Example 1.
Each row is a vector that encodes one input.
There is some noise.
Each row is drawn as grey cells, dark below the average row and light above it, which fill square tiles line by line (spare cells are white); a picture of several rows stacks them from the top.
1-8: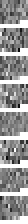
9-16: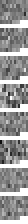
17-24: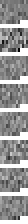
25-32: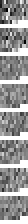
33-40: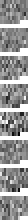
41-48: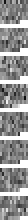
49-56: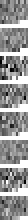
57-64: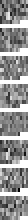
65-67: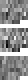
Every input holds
a point on a 6-point line and a node of an 8-node tree.
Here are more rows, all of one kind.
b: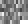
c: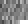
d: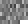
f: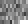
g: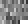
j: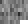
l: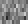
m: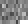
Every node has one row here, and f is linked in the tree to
c.
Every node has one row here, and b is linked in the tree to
d and g.
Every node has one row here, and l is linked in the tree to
j.
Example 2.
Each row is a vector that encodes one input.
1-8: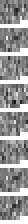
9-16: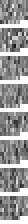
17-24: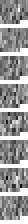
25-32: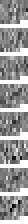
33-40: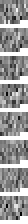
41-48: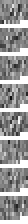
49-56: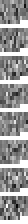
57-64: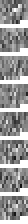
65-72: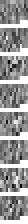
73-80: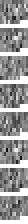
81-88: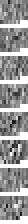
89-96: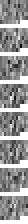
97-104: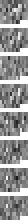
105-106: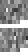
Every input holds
a point on a 7-point line and a true/false value.
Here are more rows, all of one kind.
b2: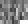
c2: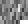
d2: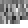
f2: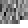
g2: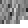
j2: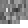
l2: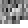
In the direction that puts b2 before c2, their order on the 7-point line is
b2, j2, f2, c2, g2, l2, d2.
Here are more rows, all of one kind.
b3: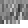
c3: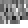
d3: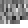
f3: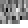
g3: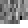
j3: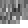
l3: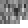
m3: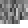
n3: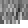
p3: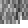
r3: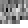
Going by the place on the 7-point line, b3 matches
c3, d3, n3 and p3.
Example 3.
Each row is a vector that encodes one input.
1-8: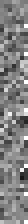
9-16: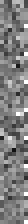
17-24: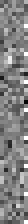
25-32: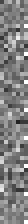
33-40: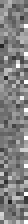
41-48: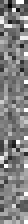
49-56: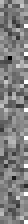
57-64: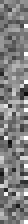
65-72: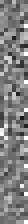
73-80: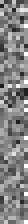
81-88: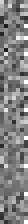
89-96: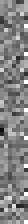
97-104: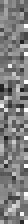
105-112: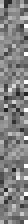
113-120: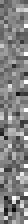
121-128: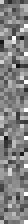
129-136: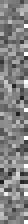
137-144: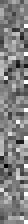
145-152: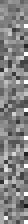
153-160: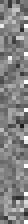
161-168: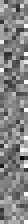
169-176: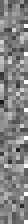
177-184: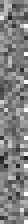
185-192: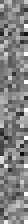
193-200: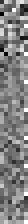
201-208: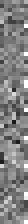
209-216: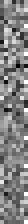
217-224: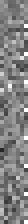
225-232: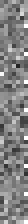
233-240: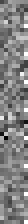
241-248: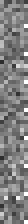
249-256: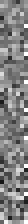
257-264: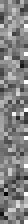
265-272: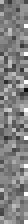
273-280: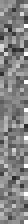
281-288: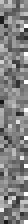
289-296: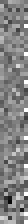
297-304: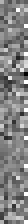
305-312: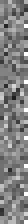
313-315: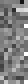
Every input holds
a point on a 16-point line and three true/false values.
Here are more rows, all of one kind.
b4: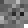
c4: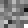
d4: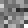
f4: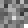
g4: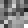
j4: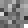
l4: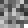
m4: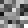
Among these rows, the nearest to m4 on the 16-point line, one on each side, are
b4 and c4.
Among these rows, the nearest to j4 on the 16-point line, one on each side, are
f4 and l4.
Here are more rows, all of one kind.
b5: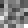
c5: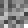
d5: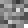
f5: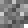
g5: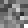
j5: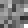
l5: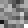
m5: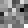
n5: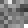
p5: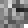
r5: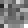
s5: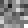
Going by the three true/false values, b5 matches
d5, j5, m5 and p5.
